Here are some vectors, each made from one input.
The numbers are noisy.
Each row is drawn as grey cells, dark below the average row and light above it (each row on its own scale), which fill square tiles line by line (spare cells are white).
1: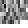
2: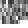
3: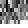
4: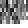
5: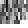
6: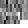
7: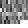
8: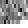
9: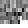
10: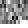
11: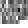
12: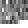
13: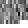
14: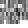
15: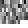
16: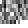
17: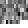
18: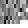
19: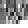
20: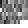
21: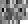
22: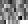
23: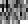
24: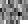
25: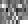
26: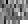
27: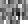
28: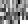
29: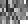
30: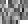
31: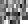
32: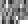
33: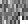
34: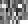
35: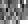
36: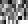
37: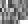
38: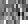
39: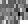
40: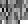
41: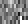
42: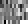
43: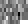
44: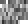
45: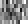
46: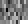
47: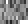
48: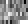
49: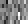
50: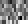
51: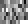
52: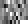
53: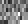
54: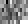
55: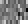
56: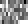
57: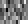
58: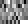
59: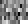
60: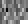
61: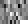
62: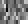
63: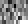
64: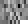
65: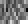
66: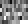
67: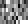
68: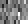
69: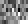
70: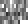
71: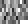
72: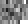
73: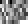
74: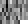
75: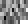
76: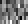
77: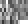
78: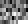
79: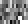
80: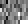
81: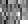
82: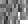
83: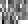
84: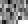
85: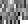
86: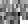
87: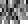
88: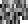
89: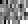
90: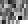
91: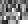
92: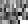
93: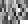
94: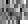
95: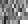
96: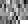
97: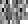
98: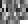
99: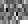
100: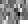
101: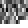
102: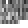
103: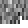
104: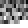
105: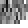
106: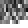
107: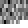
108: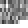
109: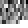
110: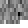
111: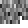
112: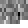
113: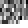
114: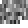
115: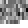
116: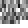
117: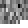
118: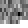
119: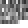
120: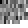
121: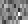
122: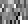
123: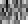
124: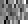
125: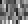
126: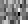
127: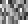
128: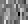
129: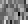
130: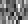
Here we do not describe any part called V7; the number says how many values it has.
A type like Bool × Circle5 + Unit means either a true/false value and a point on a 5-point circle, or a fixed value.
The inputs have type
Bool × Bool × Bool × (Tree9 + V7).
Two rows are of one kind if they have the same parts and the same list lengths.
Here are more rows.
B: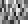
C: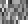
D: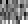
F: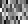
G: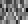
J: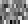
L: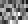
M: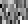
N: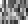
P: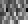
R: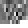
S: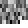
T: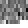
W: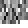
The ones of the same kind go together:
B, C, D, R, W
F, G, J, L, M, N, P, S, T

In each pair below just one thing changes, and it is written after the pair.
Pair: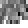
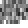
the value of V7
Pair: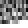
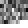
the value of V7
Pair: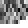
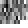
one of the three true/false values
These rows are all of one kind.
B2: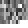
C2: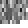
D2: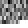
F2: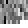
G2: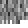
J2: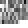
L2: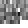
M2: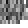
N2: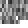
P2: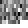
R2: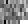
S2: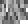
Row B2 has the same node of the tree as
C2, J2 and S2.
